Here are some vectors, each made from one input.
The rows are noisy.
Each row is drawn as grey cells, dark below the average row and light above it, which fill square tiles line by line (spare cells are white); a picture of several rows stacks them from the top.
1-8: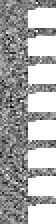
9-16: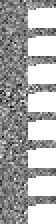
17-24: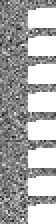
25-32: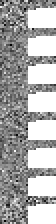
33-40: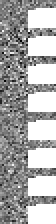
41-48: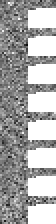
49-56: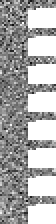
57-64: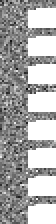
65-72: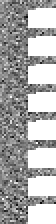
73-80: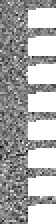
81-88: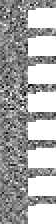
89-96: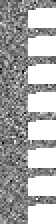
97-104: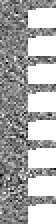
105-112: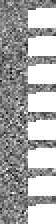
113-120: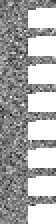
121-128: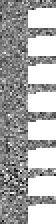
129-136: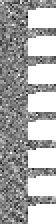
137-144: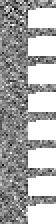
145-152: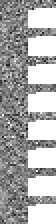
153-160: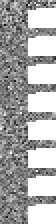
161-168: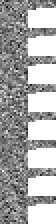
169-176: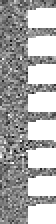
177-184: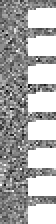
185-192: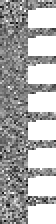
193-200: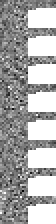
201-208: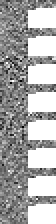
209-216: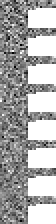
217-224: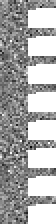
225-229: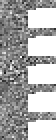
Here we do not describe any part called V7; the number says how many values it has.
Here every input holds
either one of 6 labels and a value of V7, or a list of up to two points on a 10-point circle.
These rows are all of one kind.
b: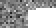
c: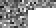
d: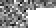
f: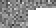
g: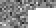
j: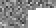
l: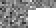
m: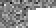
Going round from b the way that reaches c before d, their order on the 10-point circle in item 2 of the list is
b, f, l, j, m, c, g, d.
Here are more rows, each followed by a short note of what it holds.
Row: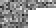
the empty list
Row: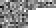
the empty list
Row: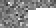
a list of one item
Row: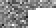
one of 6 labels and a value of V7
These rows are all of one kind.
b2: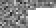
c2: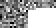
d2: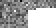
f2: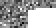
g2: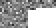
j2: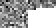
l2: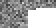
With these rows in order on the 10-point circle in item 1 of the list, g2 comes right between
j2 and l2.
